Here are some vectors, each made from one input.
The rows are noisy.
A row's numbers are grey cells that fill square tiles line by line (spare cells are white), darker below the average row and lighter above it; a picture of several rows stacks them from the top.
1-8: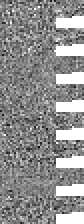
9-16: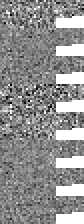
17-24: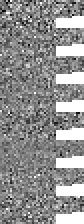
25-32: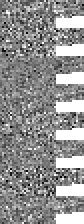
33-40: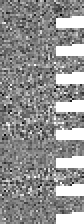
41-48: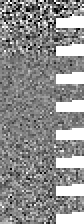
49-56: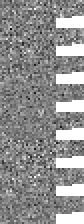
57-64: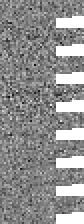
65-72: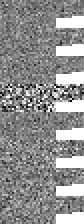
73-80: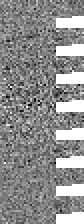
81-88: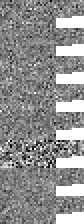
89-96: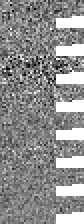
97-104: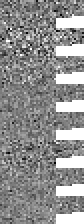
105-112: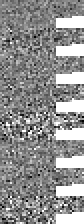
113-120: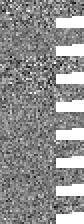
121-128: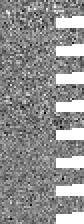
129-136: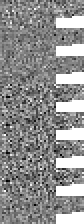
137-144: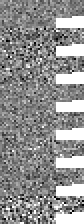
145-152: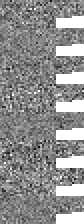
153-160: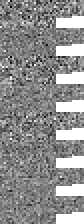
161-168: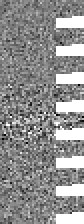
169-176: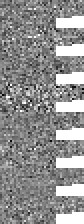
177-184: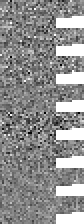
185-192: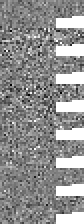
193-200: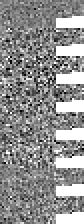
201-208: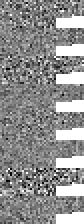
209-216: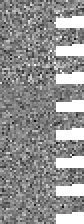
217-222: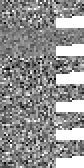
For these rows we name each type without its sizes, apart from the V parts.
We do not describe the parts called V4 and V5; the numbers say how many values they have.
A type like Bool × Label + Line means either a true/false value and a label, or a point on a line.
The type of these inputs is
((Circle + V4) × Tree + V5) × Line × Line.
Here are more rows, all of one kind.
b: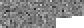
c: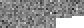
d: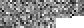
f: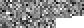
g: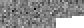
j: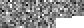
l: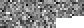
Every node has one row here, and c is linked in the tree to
d and j.
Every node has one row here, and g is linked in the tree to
b and d.
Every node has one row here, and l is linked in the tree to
d and f.
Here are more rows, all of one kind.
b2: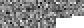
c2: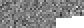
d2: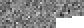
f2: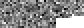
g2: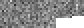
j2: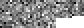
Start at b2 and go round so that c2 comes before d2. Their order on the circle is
b2, j2, f2, g2, c2, d2.
